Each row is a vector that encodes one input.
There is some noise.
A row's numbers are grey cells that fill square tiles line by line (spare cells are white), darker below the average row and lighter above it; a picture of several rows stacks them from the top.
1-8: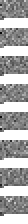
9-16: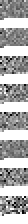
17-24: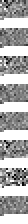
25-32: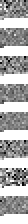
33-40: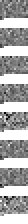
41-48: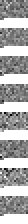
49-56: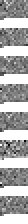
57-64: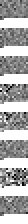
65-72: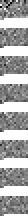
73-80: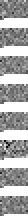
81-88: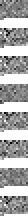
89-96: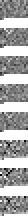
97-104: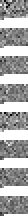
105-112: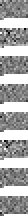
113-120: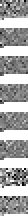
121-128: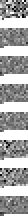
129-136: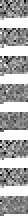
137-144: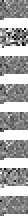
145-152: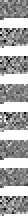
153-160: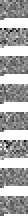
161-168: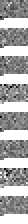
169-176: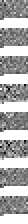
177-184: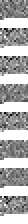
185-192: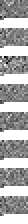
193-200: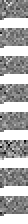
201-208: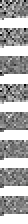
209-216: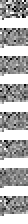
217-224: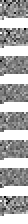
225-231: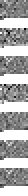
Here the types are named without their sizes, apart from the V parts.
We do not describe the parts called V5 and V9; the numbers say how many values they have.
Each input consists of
either a fixed value, or a node of a tree, or three true/false values, a value of V5 and a value of V9.
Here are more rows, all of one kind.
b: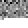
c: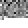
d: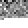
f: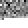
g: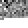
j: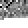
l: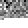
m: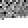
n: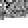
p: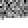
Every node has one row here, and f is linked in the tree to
n and p.
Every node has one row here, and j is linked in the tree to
g.
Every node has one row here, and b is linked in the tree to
c and d.
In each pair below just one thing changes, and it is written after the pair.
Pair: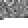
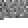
the value of V5
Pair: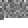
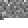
the value of V5
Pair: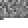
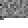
the value of V5
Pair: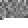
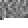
one of the three true/false values
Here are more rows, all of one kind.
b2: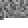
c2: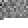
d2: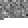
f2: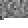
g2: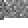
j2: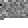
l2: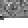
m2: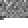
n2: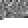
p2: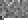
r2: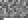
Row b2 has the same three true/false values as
d2, f2, n2 and p2.
